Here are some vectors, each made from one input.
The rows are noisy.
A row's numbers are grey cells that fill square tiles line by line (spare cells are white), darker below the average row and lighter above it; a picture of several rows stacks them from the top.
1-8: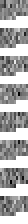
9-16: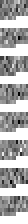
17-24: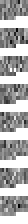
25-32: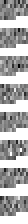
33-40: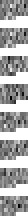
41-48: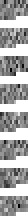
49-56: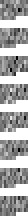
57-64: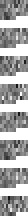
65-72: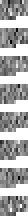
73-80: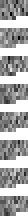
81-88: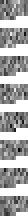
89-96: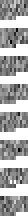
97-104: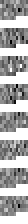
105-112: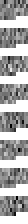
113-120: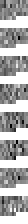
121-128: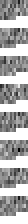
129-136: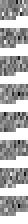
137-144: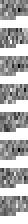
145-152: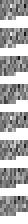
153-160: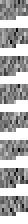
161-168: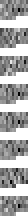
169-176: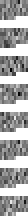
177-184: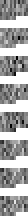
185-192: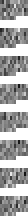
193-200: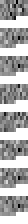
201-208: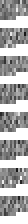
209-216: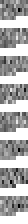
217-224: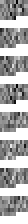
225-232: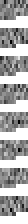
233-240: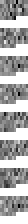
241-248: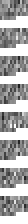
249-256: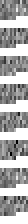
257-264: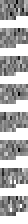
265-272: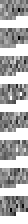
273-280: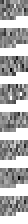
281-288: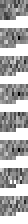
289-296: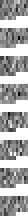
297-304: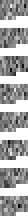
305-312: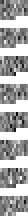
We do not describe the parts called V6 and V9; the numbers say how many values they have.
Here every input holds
either a point on a 16-point line, or a true/false value and a value of V6, or a value of V9.
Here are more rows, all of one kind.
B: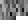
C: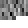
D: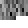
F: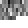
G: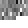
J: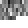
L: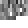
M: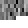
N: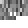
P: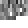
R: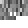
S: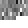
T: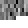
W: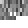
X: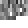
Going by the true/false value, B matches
C, D, M and T.
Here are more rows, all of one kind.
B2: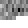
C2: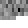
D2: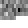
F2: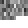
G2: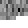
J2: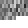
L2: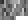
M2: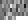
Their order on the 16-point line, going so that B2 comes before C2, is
M2, J2, L2, F2, D2, B2, C2, G2.
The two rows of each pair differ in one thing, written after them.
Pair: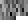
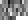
the true/false value
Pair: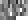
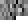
the true/false value
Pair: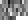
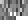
the value of V6
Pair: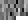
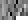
the value of V6
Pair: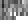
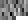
the true/false value
